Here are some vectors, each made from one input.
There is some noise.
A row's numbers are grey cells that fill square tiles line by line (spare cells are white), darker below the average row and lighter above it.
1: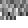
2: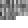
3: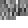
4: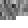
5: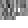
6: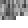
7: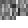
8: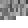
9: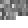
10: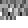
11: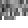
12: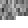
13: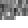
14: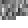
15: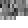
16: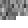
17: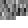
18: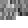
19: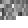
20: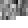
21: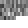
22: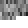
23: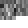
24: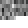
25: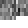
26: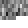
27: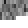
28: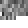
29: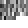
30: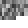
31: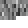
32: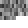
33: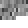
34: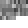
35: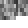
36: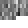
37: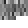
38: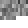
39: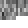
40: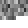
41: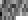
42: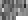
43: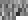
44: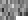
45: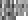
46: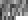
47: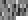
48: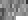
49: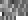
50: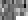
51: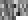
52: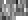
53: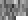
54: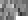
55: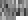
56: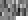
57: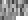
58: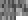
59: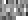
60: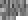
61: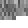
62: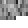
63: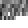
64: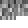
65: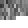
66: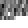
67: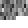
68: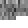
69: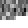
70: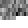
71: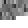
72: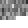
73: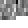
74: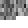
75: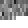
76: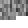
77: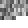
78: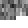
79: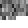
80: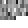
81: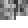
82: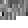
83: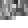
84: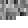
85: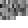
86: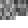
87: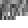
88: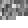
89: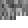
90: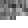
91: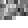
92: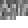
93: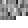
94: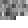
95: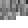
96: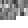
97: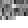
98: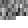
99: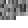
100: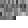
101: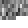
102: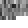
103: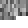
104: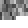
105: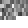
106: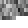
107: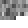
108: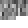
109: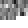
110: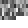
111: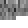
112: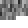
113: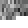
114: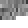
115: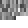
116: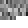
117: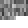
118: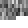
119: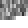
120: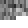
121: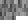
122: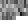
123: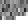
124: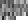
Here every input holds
a point on a 7-point line, together with either a point on a 9-point line, or a node of a 9-node tree.
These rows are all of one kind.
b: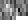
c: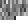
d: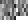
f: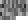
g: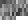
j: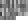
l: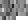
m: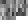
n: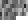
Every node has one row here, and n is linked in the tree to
m.
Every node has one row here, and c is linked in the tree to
f.
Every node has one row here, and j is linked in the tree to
f.
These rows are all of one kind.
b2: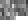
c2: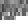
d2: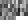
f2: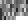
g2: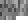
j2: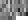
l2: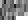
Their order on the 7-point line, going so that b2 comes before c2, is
j2, b2, f2, c2, l2, g2, d2.
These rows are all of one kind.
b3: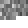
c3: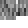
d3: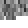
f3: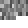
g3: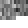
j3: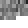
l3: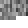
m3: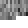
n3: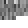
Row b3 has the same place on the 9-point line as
d3, f3 and m3.
